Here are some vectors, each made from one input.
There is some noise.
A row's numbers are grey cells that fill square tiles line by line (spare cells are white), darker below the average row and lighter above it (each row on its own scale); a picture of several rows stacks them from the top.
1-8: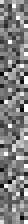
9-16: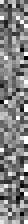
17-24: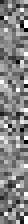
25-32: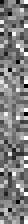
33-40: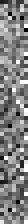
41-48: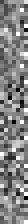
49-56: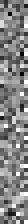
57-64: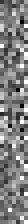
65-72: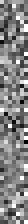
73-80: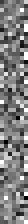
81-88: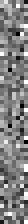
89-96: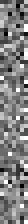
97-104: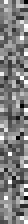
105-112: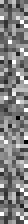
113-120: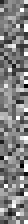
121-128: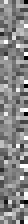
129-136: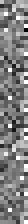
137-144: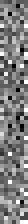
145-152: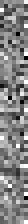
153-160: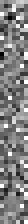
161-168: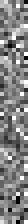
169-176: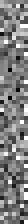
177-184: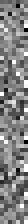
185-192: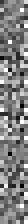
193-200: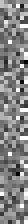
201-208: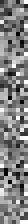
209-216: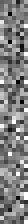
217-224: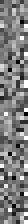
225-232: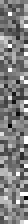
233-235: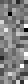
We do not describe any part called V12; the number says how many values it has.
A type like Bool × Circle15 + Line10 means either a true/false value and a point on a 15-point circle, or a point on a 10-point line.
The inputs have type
Bool × V12 + Line6 + Line7.
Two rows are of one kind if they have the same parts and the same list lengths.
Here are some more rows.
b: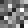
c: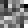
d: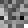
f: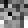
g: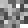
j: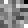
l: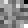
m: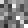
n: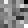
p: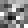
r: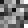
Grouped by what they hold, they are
b, c, d, f, r
g, j, l, n
m, p

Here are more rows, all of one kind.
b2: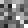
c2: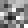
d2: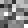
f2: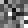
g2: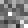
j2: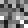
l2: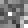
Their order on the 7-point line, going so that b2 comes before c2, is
f2, l2, g2, j2, b2, d2, c2.
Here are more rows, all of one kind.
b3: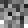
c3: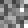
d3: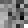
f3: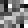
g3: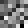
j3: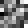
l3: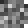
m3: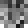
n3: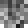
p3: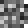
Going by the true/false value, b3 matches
d3, m3 and n3.
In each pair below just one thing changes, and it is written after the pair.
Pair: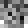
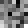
the value of V12
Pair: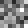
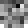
the true/false value
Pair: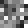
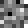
the value of V12
